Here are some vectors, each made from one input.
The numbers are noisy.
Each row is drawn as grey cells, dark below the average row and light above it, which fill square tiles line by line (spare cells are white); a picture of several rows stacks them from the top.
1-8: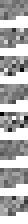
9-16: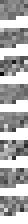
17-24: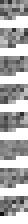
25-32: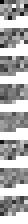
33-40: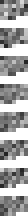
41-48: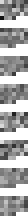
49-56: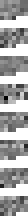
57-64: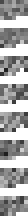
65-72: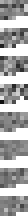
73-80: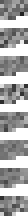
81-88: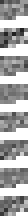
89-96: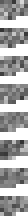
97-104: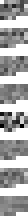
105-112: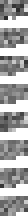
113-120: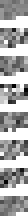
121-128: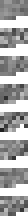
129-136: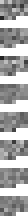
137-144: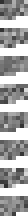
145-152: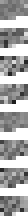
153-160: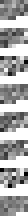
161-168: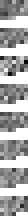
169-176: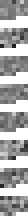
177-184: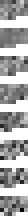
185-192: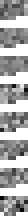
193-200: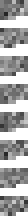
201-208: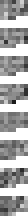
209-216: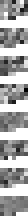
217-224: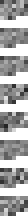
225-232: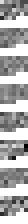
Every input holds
either a fixed value, or four true/false values.
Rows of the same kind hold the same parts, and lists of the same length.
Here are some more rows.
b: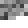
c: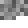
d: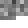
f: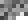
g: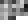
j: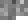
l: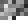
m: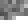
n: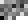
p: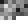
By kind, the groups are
b, c, d, f, g, j, m, n
l, p

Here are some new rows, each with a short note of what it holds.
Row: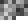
a fixed value
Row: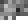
a fixed value
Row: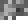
a fixed value
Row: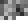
a fixed value
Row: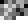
a fixed value
